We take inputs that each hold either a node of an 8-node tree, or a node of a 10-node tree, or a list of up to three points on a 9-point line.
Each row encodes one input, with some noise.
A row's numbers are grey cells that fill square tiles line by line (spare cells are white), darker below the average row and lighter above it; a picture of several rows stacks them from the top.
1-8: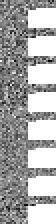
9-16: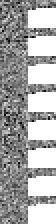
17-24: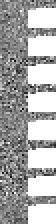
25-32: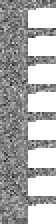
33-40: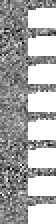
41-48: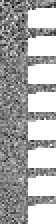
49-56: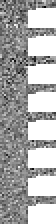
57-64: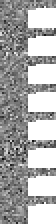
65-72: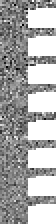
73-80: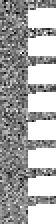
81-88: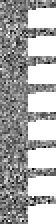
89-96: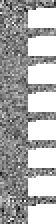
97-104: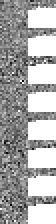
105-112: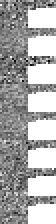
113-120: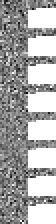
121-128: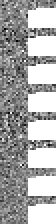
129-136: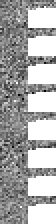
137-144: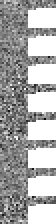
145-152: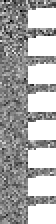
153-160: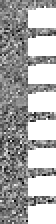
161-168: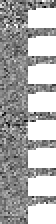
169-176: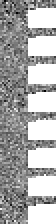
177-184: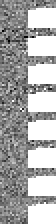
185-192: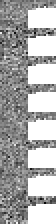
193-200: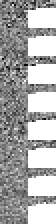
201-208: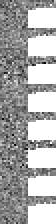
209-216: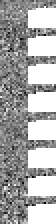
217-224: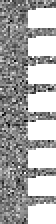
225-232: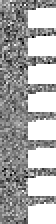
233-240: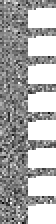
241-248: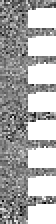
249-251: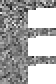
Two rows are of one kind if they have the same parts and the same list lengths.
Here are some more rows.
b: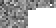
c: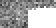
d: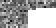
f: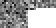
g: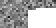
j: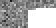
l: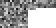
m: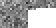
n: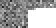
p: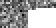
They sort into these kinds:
b
c, j, n
d, p
f
g, m
l

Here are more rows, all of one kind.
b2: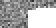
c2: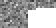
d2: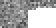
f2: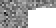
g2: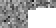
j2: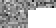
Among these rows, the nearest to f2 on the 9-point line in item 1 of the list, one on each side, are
g2 and j2.
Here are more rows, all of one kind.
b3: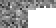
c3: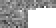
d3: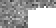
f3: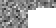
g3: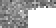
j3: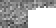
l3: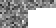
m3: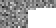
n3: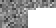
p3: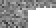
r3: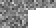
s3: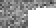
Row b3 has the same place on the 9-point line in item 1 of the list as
c3 and p3.
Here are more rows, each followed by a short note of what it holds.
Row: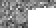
a list of one item
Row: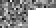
the empty list
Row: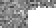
a list of three items
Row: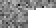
a list of one item
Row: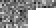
a node of a 10-node tree
